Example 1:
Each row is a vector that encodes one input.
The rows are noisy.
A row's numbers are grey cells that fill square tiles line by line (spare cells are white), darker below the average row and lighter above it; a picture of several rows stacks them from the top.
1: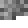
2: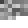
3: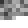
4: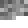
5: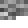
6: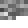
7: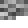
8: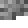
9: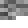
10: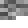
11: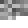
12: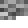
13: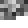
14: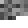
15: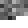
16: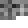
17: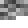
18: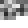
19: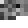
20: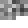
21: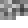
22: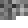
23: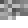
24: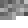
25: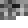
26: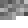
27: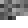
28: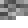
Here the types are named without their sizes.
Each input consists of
three true/false values.
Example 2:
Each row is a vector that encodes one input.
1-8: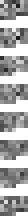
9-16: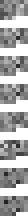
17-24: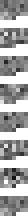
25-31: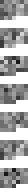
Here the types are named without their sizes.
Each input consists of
a point on a line.
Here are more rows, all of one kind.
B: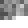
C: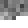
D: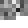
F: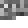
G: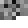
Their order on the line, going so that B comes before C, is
B, D, C, G, F.
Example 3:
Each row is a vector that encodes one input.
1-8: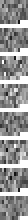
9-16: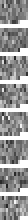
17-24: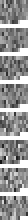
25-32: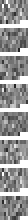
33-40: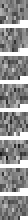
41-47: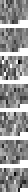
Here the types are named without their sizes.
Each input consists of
a point on a circle.
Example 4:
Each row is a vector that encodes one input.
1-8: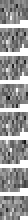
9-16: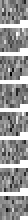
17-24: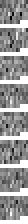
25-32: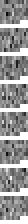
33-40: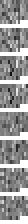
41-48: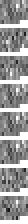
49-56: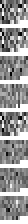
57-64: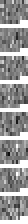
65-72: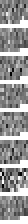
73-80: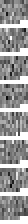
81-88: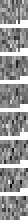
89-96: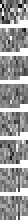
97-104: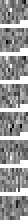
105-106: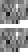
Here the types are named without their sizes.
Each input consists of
either a fixed value, or a node of a tree.
